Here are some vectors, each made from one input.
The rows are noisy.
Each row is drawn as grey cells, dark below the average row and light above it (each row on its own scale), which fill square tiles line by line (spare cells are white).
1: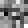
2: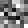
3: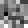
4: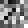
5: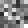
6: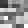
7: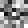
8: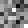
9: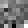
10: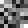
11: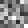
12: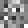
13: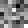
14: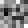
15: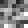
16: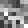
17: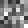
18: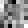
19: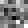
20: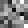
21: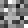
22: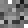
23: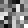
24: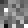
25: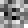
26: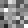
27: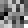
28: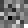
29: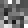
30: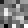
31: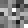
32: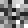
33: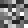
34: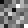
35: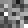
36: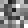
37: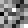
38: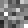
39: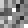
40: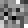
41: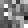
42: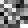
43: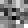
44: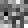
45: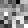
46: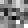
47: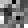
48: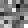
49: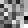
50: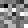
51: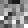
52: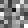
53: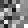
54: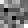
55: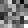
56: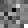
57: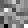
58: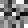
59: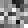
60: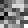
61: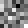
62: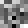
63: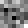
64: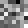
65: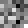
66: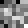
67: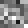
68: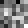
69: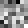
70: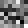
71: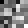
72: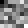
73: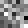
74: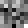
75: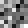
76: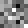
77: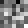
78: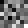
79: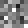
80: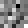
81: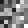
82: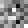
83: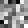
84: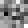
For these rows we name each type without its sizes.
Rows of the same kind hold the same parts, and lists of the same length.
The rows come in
2 kinds.
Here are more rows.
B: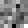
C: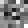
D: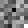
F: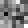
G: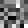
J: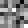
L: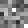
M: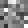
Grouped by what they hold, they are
B, C, D
F, G, J, L, M

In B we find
a point on a line and three true/false values.
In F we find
a label and a point on a line.
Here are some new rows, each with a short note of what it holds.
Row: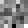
a point on a line and three true/false values
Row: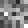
a point on a line and three true/false values
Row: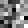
a point on a line and three true/false values
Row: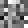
a label and a point on a line
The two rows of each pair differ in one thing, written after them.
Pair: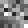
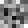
the place on the line
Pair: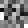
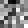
one of the three true/false values
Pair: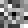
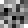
one of the three true/false values
